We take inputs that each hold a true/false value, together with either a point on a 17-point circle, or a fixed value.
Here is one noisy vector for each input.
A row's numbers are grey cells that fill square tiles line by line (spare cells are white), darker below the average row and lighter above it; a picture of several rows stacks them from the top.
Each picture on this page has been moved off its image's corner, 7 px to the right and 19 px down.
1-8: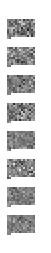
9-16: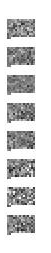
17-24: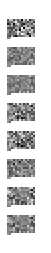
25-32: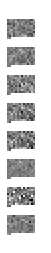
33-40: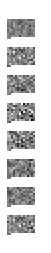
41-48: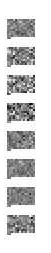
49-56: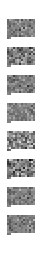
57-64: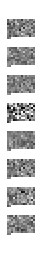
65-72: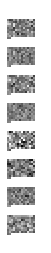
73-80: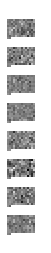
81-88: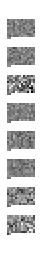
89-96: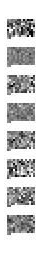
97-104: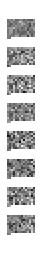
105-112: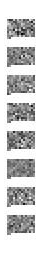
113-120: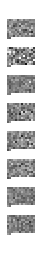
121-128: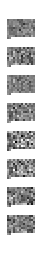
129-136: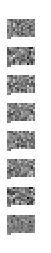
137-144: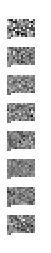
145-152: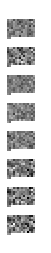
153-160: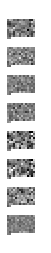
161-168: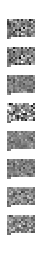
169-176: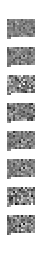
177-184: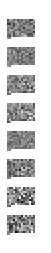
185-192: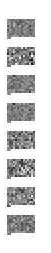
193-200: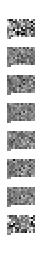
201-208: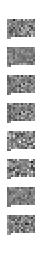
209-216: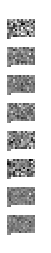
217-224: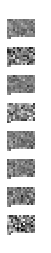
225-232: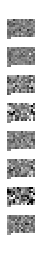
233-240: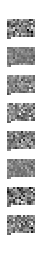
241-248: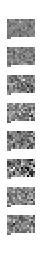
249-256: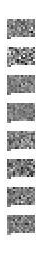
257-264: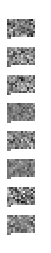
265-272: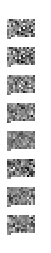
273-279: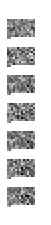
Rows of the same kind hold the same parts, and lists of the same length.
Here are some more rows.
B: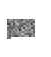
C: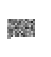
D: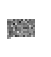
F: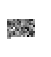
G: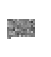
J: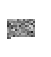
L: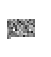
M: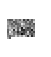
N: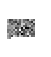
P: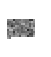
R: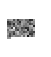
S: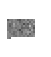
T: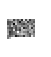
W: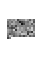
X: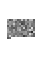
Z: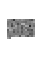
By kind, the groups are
B, G, J, M, P, S, W, X, Z
C, D, F, L, N, R, T

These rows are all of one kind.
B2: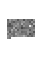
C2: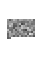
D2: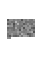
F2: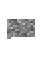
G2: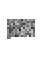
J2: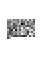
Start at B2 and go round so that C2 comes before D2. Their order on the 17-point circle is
B2, F2, J2, C2, D2, G2.
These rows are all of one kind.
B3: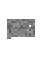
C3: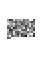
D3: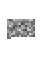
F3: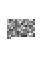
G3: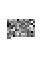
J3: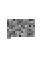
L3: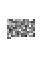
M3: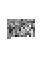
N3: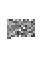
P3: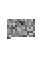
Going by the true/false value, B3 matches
J3 and M3.
